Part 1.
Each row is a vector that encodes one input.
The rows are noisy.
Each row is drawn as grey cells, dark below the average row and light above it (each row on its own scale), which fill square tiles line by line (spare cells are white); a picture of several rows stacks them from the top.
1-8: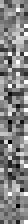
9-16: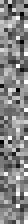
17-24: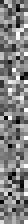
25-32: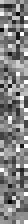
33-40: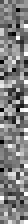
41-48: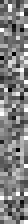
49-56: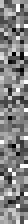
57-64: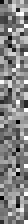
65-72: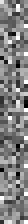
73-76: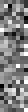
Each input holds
a list of up to two points on a 5-point line.
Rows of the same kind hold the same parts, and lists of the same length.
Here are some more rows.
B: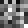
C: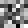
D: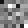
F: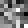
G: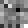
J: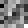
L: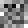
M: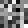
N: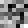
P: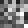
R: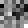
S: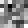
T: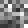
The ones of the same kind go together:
B, D, G, M, P, T
C, F, L, N, S
J, R

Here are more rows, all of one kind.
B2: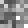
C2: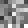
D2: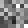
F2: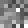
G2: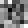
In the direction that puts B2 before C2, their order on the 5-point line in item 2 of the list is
D2, F2, B2, C2, G2.
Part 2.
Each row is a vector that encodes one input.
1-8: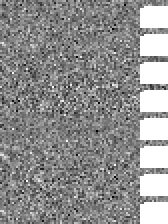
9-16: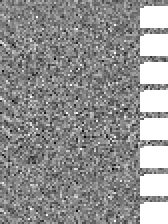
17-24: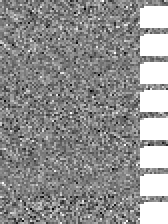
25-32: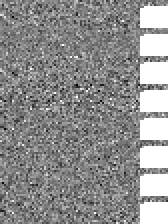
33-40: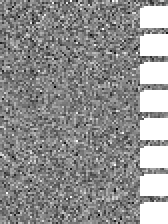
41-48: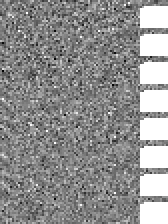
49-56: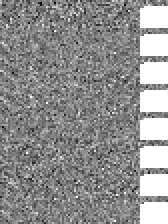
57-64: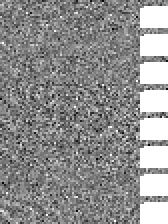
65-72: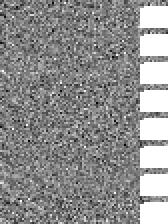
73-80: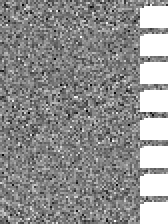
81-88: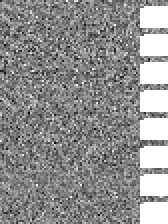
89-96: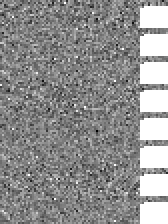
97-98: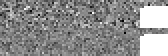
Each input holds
a point on a 13-point line, together with either a fixed value, or four true/false values.
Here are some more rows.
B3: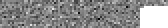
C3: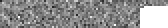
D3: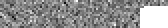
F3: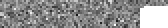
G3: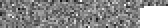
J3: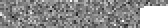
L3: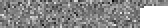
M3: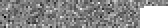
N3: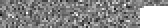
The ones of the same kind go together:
B3, G3, M3, N3
C3, D3, F3, J3, L3

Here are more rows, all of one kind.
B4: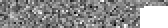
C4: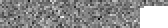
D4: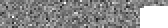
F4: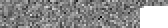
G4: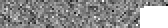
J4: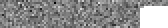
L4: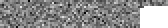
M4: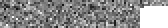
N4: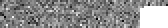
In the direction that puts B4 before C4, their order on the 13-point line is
M4, B4, G4, N4, D4, J4, F4, C4, L4.
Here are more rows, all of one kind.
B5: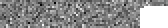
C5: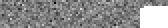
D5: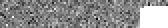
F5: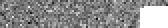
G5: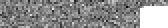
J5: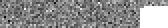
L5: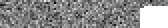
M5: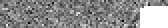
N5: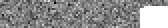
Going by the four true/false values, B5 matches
F5 and M5.
